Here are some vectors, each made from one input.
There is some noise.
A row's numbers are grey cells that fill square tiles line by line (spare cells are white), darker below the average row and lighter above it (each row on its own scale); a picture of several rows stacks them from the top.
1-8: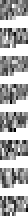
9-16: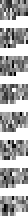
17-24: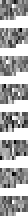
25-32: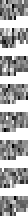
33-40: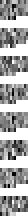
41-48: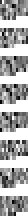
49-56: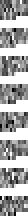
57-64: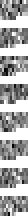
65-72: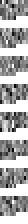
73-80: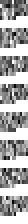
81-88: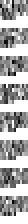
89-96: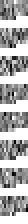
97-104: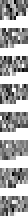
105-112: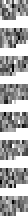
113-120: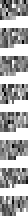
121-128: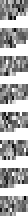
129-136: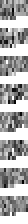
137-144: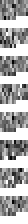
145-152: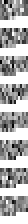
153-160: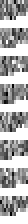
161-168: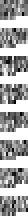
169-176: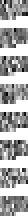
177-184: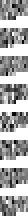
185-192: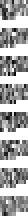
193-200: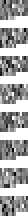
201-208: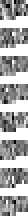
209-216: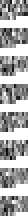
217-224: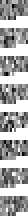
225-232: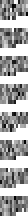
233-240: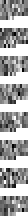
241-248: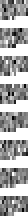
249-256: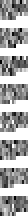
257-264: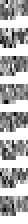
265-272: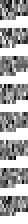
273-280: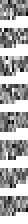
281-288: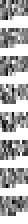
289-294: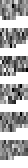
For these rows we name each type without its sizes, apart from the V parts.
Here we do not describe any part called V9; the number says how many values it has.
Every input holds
either a node of a tree and three true/false values, or a value of V9.
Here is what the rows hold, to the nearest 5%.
About 65% of them hold a node of a tree and three true/false values. The rest hold a value of V9.
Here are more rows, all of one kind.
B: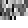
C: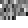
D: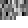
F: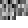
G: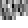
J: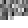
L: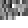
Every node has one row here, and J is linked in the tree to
B, C and L.
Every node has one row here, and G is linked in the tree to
C.
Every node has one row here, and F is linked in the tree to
B.
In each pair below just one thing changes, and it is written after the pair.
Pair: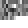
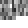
one of the three true/false values
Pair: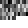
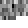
the node of the tree
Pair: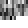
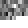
the node of the tree
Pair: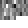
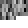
one of the three true/false values
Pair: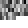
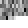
one of the three true/false values
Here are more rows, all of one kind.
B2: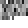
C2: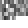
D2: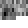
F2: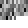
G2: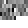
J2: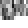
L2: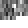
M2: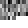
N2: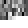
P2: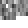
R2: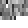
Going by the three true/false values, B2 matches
D2 and M2.
